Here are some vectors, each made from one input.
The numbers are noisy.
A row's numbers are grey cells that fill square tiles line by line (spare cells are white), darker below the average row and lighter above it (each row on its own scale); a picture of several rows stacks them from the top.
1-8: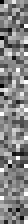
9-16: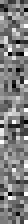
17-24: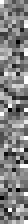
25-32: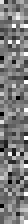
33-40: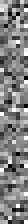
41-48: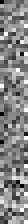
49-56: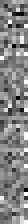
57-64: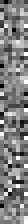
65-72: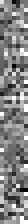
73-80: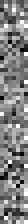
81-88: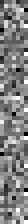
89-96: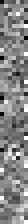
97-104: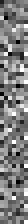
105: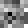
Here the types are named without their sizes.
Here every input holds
a true/false value, together with a list of points on a circle.
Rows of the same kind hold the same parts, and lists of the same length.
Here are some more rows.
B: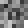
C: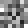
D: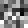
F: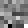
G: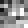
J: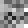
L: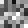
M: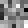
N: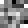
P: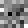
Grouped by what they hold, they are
B, D, G, M
C, J, L, N, P
F

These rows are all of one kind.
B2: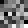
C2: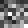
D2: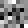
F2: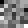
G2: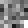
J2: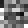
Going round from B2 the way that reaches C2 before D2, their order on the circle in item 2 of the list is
B2, C2, J2, G2, F2, D2.
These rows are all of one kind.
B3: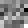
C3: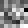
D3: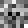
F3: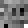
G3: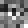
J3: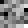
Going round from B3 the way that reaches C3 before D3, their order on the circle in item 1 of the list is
B3, G3, C3, J3, D3, F3.
